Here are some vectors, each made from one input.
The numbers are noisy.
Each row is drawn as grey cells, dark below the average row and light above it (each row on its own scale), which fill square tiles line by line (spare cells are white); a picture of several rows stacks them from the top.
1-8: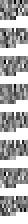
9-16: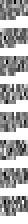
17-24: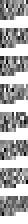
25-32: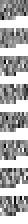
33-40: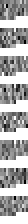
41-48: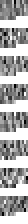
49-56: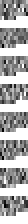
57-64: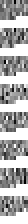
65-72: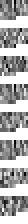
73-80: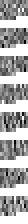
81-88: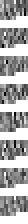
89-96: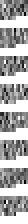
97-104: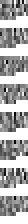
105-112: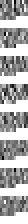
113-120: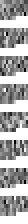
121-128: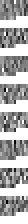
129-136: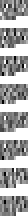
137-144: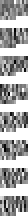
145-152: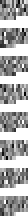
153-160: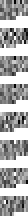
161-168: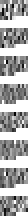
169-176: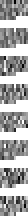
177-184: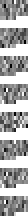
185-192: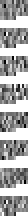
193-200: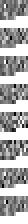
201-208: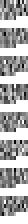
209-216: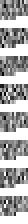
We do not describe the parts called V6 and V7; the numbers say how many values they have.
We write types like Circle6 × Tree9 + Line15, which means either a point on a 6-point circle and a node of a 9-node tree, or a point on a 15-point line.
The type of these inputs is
(Bool × Bool × Bool + V7) × V6 + List2(Line4).
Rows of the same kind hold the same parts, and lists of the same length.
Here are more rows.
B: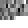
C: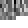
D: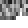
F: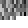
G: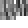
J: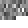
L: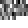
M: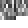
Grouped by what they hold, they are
B
C, M
D
F, G, L
J

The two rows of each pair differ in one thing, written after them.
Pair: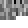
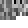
the place on the 4-point line in item 2 of the list
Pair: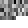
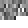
the place on the 4-point line in item 1 of the list
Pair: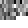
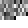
the place on the 4-point line in item 1 of the list
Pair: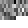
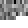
the place on the 4-point line in item 1 of the list
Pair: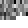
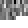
the place on the 4-point line in item 1 of the list
